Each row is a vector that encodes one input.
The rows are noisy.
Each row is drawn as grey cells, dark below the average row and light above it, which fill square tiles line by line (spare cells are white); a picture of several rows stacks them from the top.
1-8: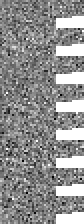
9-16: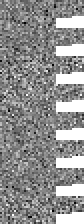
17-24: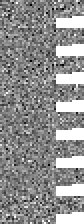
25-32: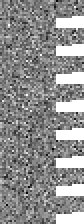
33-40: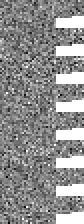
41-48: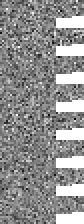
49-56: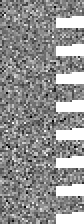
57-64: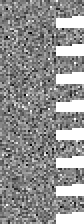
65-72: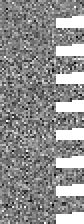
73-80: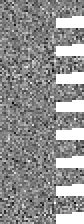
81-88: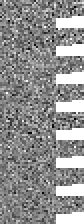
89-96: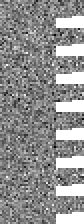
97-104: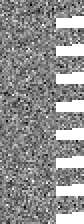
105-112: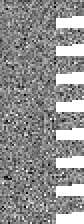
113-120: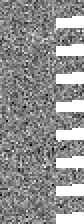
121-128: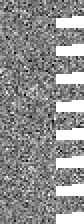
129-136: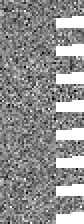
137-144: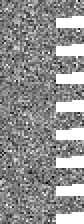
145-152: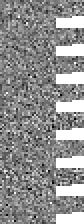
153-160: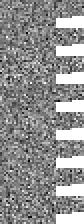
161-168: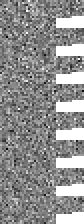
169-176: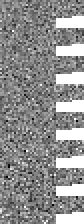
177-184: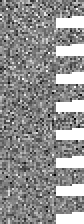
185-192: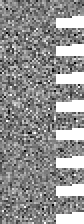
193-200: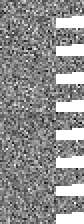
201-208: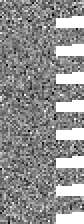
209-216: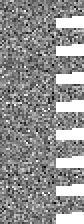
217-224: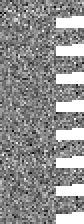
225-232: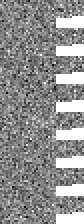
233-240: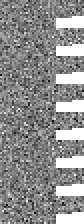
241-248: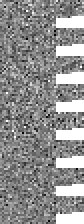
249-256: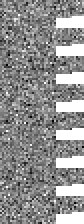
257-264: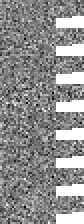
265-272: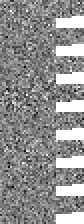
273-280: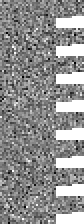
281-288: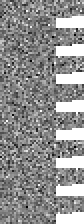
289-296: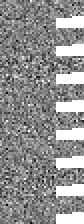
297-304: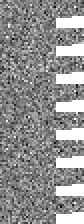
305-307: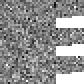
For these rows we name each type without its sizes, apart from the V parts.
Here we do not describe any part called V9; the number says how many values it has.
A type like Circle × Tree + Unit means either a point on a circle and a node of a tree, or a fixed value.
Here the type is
(Bool × (Line + V9) + Label) × Line.
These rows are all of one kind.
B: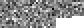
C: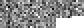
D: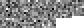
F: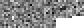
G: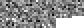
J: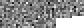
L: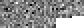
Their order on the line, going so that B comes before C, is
B, C, G, D, J, F, L.
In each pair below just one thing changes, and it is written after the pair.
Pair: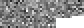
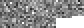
the value of V9
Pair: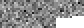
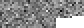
the value of V9
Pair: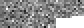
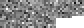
the value of V9
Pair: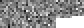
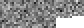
the place on the line
